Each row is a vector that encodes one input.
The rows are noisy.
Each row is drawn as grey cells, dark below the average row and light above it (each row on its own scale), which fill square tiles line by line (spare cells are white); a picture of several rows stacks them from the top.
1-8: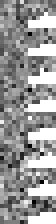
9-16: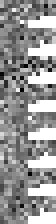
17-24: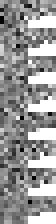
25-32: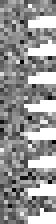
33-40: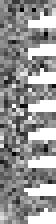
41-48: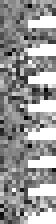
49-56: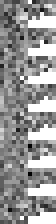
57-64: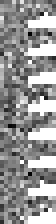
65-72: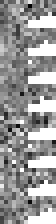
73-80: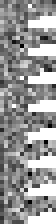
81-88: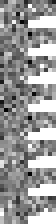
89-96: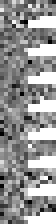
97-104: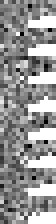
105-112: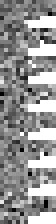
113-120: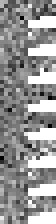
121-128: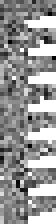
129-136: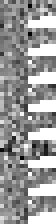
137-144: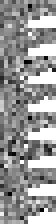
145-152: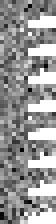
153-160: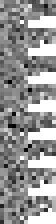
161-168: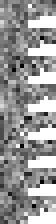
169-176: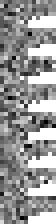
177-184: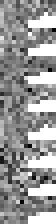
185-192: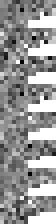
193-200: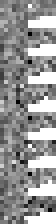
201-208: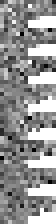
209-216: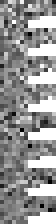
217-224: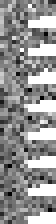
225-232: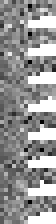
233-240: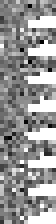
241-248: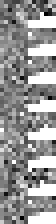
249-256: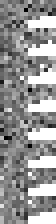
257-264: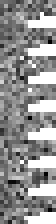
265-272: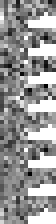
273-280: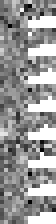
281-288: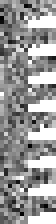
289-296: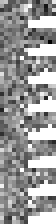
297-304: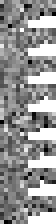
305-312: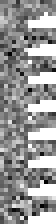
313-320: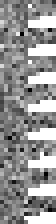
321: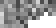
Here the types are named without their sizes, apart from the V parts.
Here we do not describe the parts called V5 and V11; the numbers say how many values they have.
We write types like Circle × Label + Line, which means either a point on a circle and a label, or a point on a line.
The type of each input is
(Bool × Bool × Bool × Bool + V11) × V5 + List(Line).
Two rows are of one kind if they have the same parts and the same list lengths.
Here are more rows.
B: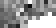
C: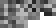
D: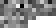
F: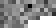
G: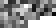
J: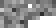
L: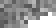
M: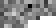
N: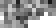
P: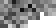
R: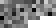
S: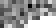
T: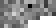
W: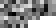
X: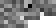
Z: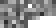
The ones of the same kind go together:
B, C, F, L, M, P, R, S, T, X
D
G, W
J, Z
N

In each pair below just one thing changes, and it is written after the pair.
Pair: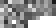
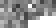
the place on the line in item 1 of the list
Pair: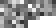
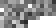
the place on the line in item 2 of the list
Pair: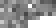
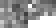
the place on the line in item 2 of the list
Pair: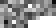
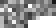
the place on the line in item 2 of the list
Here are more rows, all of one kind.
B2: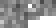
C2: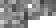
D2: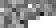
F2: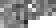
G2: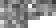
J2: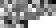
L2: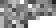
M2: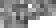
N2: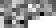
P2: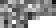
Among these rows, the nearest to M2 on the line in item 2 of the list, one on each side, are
L2 and P2.
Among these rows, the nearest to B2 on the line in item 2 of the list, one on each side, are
N2 and P2.
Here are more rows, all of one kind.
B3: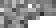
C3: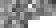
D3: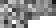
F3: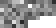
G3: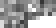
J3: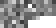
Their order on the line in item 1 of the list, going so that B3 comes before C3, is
B3, F3, D3, J3, G3, C3.
